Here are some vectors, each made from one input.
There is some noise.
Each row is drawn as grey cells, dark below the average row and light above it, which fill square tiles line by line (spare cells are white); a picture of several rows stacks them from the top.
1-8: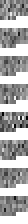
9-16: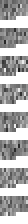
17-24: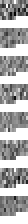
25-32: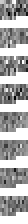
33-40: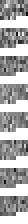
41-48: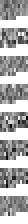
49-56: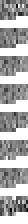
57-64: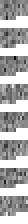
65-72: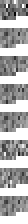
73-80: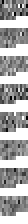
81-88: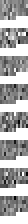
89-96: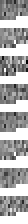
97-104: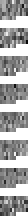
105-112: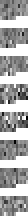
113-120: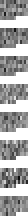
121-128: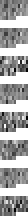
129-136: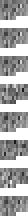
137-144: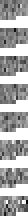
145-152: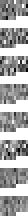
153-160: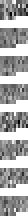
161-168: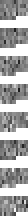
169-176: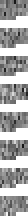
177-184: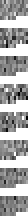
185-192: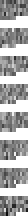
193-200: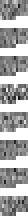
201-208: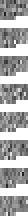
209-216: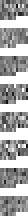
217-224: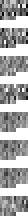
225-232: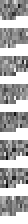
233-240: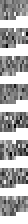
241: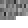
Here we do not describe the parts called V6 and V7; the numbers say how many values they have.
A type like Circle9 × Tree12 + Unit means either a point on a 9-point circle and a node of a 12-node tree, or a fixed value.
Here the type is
(Bool × (Tree12 + Unit) + V6) × V7.
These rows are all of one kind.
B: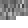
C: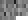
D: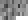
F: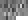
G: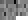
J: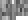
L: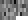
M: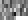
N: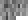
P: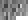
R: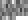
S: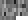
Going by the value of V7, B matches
D, F, N and P.
